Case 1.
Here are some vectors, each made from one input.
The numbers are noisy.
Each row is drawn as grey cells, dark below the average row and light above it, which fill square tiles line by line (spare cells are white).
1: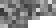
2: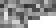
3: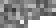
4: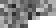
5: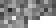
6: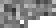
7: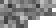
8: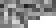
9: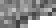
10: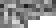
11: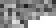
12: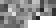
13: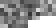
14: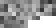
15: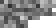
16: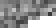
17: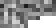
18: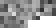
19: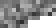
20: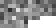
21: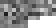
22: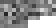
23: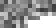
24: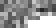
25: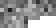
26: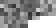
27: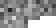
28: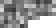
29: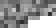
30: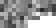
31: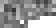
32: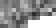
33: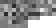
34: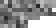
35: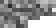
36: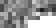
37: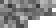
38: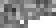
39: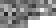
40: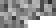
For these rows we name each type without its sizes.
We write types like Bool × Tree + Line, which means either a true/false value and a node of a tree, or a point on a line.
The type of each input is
Circle.
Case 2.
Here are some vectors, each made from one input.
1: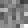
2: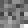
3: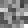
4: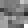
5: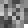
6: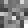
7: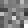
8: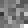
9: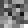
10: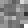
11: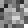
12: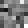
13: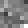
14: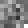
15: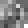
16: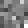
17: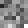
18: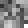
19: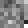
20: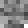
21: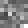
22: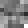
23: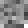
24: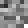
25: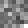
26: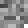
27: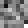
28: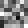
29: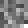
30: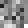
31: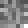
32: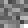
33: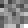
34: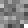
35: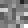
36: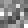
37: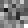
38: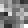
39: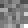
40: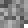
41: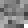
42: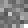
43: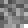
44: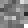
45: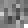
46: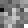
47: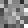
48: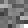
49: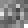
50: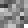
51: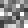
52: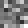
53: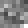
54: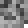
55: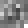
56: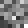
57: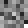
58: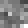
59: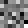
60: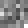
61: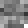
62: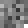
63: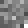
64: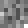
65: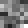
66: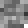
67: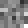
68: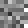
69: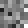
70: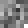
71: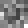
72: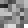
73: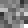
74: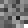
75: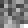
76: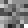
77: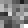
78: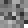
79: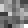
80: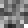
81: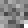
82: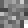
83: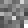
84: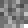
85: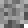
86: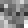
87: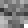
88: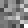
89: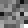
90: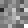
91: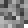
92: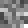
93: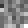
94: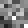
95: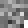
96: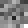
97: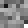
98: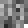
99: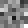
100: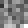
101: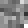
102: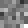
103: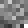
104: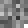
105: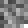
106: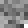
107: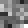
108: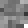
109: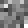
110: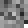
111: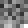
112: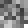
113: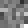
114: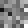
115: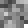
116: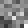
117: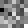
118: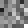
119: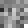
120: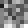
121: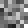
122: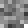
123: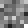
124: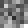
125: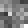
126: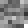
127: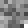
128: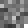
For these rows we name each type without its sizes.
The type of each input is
Circle.
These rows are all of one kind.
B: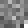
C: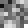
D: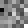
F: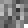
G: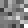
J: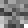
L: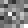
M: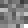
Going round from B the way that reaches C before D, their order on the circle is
B, F, L, M, C, D, G, J.
